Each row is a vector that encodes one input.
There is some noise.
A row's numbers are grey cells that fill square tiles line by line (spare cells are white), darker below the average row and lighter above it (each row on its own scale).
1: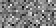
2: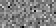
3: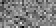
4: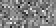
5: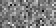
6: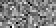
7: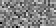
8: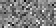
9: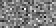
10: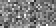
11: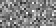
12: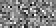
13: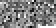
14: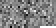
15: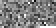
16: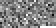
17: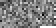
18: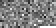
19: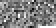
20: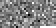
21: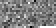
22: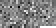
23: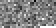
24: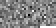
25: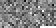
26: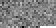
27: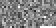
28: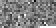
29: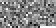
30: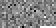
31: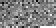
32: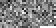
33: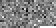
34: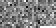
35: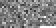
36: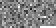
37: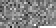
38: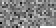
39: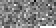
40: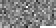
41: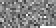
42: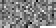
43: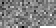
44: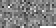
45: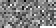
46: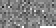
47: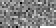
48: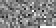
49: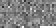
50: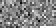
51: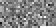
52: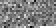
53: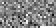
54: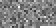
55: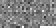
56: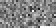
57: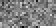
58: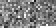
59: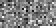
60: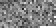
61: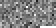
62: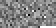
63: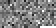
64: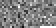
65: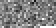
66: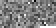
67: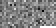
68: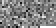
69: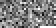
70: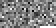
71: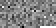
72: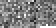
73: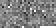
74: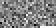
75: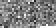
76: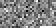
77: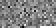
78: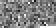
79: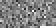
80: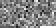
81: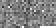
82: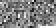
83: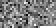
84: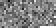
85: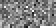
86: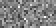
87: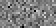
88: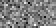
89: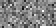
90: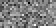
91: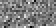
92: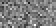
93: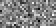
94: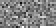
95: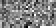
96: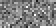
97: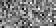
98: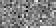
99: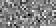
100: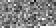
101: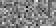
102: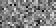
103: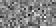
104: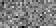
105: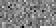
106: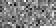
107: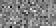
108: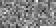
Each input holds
either one of 5 labels, or four true/false values.
